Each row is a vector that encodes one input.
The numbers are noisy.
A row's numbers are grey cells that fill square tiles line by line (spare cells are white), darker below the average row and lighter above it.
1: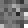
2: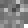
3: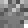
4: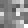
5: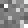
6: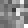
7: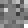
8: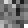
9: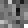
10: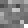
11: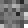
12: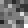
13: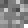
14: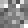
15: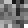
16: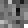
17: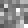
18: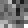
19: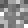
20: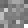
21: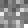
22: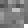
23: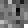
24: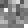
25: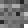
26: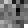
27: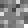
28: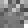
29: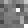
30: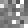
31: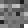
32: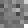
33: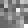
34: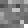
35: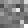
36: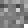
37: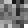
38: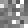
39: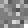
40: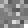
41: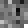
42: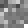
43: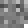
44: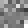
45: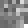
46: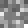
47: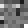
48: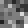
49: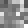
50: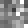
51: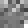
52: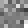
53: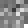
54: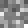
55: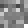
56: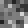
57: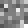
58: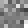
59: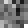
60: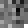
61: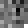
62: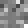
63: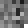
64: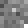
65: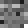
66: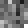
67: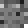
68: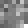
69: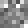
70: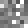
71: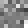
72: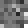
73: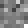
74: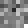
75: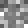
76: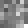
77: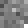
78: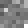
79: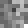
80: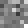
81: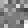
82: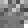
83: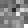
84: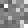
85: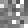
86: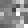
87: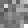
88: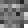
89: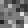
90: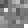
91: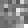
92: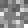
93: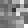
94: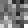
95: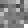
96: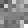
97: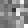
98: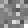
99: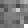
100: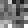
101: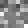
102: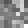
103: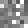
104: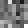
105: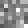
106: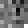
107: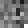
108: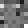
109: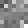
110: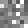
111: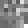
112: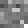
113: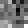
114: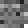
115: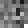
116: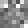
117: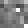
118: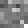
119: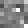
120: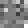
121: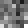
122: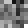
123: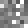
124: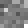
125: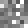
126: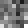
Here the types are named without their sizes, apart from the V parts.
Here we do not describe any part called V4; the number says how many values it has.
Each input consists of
either a point on each of two lines, or two values of V4, or a list of points on a circle.
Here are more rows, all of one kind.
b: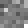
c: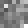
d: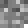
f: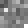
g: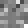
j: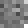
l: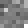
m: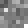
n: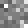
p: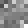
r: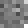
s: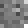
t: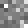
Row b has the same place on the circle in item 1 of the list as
f, l and m.
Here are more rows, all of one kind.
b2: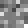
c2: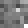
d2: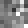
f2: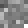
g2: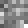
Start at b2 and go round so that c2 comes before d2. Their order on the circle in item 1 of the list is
b2, f2, c2, g2, d2.
